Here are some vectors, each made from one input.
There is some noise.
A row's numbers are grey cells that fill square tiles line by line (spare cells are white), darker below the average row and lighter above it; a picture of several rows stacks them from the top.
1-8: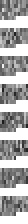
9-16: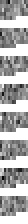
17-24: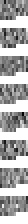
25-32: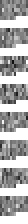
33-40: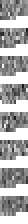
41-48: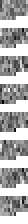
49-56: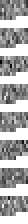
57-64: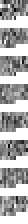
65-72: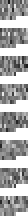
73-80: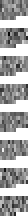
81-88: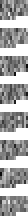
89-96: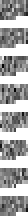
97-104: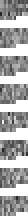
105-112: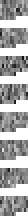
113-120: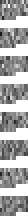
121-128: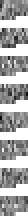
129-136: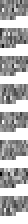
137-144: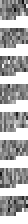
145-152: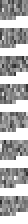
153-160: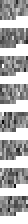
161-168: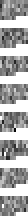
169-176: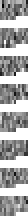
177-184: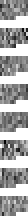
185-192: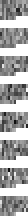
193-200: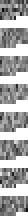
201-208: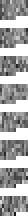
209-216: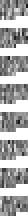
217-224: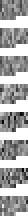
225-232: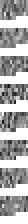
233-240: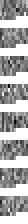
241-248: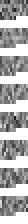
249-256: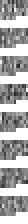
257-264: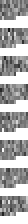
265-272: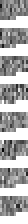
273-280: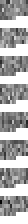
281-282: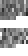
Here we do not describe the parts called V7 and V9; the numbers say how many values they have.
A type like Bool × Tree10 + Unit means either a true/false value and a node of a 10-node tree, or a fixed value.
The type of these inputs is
Circle11 + Label6 × V7 + List2(Bool × V9) + Tree10.
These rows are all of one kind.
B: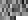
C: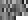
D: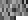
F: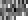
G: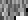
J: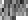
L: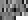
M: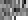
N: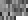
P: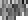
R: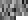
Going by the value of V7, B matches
D, G, J and N.
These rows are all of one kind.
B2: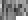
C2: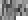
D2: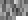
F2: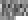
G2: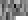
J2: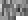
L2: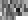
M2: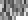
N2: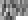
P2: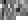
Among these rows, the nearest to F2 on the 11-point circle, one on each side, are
B2 and G2.
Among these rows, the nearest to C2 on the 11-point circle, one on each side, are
B2 and J2.
